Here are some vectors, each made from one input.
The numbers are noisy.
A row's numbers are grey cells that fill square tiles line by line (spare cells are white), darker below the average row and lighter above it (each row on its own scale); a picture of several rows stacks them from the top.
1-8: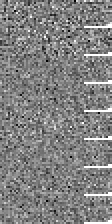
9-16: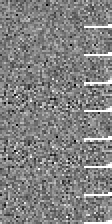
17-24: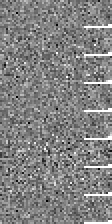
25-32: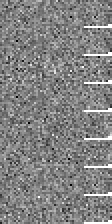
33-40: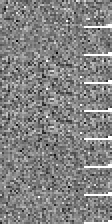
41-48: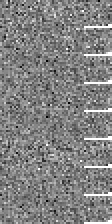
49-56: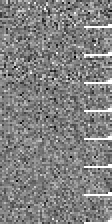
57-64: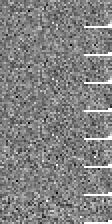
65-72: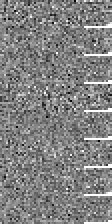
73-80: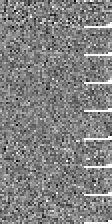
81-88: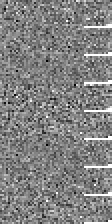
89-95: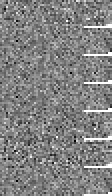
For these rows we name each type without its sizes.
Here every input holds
either a label, or a point on a line.
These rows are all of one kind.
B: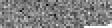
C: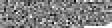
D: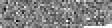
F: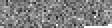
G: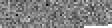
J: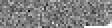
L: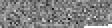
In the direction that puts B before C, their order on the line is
F, J, B, G, L, D, C.
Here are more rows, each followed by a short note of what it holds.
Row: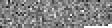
a label
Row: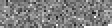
a point on a line
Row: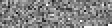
a label
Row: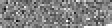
a point on a line
